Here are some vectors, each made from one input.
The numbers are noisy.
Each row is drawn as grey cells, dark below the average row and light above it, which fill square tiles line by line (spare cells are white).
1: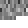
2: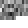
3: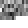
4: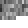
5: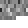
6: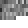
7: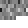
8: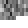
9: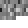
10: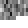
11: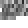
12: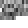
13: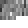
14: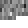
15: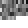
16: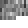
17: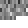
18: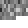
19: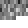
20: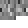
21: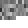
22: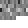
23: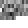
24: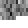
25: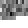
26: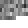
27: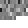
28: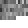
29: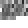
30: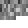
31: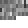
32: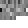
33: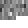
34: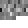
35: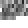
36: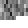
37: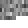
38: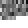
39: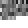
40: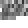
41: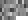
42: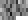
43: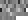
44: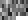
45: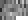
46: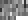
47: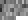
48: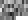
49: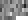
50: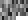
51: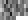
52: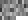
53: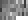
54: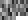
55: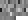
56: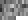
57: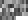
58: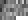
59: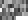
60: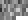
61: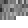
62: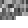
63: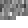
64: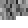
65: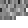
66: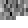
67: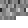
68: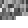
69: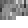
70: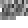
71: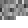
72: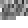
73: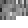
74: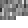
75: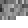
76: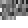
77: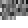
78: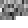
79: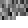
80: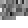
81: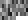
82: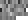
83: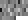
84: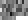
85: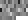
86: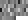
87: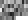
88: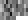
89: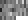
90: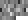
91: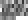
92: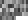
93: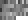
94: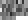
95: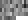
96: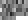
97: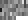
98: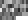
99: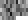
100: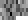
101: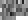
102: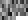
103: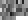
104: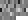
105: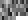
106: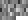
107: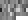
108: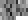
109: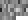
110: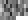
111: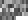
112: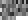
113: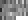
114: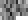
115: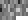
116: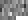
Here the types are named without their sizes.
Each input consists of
either a point on a circle, or a point on a line, or a node of a tree.
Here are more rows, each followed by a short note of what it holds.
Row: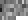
a point on a circle
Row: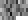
a node of a tree
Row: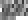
a node of a tree
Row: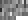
a point on a circle
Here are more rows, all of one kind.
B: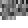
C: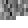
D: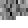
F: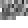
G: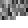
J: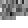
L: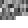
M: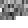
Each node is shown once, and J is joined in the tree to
B, D and F.
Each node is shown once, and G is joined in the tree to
B.
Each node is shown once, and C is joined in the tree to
D.
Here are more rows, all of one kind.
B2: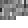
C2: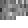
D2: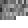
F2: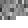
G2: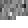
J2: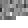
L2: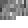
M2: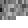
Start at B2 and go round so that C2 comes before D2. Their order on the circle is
B2, L2, C2, D2, M2, F2, J2, G2.
